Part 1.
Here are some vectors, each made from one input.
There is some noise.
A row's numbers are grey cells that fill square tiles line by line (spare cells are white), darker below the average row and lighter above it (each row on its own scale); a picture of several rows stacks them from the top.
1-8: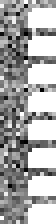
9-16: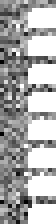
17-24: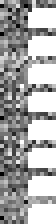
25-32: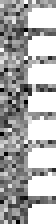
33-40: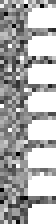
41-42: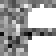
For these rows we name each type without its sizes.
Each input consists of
a list of points on a line.
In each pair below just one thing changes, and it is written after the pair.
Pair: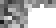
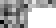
the place on the line in item 1 of the list
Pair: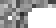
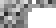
the place on the line in item 1 of the list
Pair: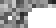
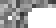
the place on the line in item 2 of the list
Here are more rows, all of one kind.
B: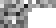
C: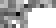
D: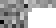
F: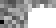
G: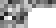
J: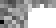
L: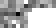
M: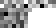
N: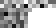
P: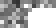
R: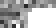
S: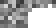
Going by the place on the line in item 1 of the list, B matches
D, M and N.
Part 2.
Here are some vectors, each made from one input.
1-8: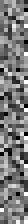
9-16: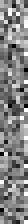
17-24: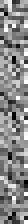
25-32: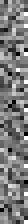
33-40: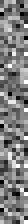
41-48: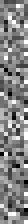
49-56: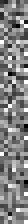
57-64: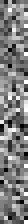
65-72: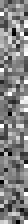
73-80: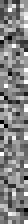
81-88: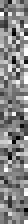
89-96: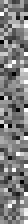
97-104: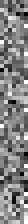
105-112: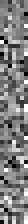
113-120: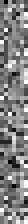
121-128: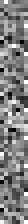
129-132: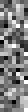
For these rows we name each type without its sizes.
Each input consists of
a list of points on a line.
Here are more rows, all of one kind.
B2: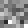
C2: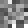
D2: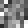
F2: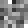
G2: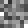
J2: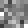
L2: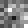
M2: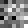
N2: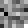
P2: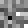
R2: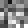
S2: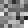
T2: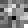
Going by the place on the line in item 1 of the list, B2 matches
D2 and J2.
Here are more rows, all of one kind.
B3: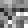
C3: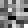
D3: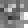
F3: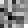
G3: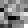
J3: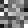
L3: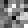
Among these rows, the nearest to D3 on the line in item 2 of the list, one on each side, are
B3 and G3.
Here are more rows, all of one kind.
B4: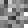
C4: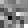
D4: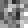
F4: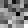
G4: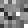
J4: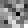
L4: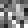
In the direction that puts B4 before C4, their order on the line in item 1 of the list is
D4, B4, C4, G4, F4, J4, L4.
